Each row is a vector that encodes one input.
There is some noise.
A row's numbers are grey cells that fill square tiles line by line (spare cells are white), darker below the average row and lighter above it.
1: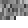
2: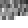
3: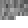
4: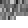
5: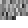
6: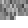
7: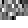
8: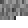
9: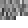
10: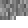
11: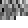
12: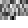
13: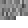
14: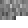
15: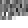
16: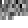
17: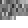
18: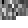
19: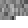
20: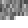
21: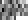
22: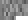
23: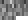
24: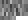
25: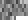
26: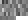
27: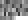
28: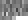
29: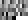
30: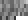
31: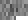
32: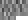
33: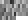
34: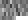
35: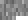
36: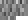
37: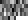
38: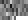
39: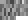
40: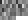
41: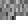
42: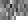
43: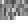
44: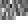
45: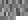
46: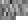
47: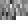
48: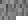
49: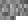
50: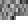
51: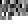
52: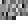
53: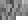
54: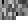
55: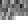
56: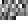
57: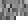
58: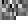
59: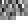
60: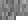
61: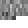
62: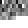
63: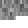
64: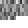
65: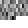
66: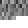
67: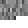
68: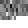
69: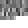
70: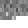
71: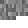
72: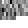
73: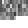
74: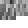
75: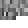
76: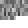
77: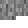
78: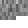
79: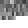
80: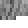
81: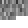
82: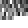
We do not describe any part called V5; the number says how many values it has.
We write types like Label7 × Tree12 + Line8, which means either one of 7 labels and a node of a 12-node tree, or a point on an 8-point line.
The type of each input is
Bool × (Line6 + V5).
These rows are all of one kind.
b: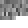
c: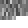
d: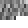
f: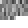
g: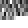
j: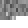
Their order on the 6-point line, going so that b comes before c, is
j, f, d, g, b, c.
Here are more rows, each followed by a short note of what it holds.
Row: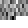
a true/false value and a value of V5
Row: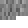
a point on a 6-point line and a true/false value
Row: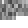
a point on a 6-point line and a true/false value
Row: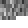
a true/false value and a value of V5
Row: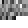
a point on a 6-point line and a true/false value
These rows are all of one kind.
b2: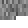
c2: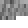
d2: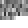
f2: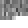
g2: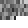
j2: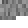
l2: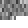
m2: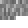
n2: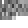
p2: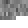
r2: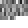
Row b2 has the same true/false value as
g2 and r2.
